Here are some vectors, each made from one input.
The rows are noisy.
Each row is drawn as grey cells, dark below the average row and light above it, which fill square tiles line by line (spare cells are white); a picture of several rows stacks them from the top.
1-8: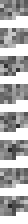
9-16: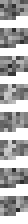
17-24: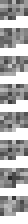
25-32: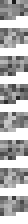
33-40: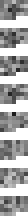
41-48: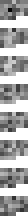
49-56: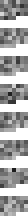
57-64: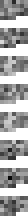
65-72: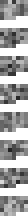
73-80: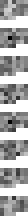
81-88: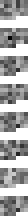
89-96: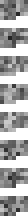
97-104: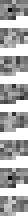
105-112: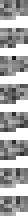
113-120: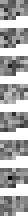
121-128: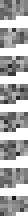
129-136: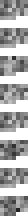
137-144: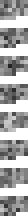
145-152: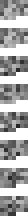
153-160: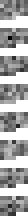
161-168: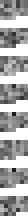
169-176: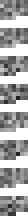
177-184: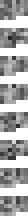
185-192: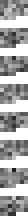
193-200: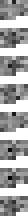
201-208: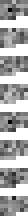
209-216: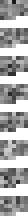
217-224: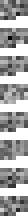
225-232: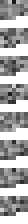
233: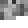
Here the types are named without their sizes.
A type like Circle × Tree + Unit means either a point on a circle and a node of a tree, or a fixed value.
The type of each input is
Circle.
